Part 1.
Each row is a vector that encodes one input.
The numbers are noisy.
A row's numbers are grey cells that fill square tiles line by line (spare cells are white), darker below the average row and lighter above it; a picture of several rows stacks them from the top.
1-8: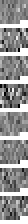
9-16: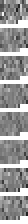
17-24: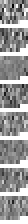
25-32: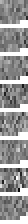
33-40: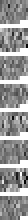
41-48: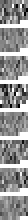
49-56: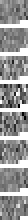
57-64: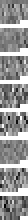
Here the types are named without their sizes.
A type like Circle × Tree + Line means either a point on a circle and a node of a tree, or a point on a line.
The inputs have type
Tree + Unit.
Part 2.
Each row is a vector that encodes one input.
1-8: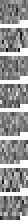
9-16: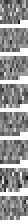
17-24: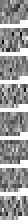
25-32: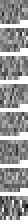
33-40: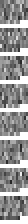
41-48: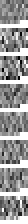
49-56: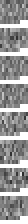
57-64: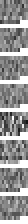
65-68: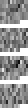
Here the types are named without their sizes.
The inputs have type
Line.
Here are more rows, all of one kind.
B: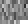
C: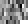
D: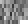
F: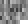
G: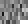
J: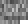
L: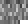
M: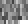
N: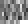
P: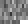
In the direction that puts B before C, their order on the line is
B, N, J, M, L, C, F, G, P, D.
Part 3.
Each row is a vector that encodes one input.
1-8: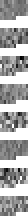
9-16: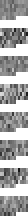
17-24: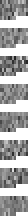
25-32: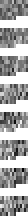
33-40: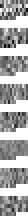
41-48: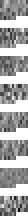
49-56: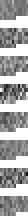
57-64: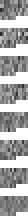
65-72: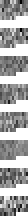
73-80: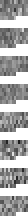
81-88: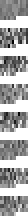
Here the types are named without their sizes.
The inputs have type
Circle + Unit.
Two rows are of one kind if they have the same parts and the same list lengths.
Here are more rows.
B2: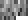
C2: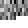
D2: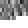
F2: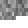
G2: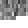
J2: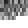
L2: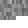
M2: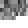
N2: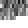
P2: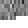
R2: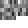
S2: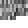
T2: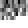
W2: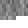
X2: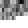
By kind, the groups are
B2, C2, F2, G2, J2, L2, M2, N2, P2, R2, S2, T2, W2
D2, X2

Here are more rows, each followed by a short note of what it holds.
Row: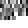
a fixed value
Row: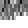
a fixed value
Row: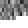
a fixed value
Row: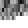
a fixed value
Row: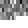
a fixed value
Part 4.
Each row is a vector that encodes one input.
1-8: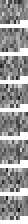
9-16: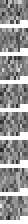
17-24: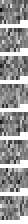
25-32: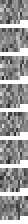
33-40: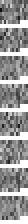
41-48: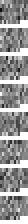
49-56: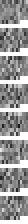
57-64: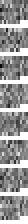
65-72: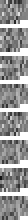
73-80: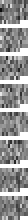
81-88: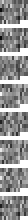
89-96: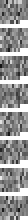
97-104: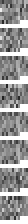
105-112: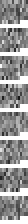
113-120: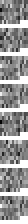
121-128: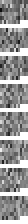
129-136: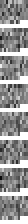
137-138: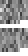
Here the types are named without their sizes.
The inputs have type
Bool × Bool × Bool.
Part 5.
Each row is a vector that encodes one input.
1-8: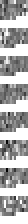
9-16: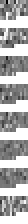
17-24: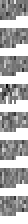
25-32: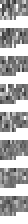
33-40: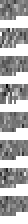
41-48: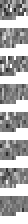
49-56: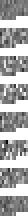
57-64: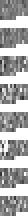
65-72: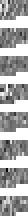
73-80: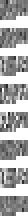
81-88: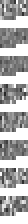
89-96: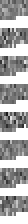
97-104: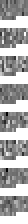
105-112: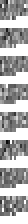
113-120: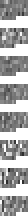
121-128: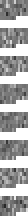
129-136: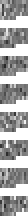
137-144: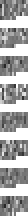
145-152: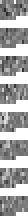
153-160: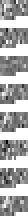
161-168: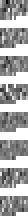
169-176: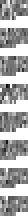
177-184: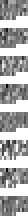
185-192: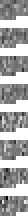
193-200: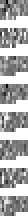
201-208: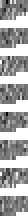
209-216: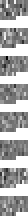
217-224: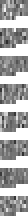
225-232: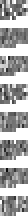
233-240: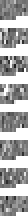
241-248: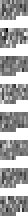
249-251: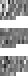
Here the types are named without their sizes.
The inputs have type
Circle + Unit.
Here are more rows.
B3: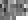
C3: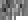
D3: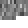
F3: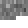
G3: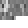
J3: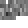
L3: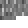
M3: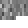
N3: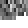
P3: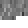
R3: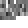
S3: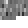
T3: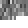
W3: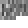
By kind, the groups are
B3, C3, D3, F3, G3, J3, L3, M3, P3, R3, S3, T3, W3
N3

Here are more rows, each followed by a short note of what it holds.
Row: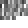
a point on a circle
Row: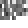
a point on a circle
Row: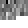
a point on a circle
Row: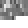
a point on a circle
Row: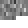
a point on a circle
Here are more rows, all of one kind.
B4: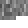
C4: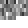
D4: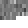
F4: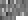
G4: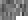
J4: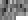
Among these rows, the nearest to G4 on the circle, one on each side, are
C4 and J4.
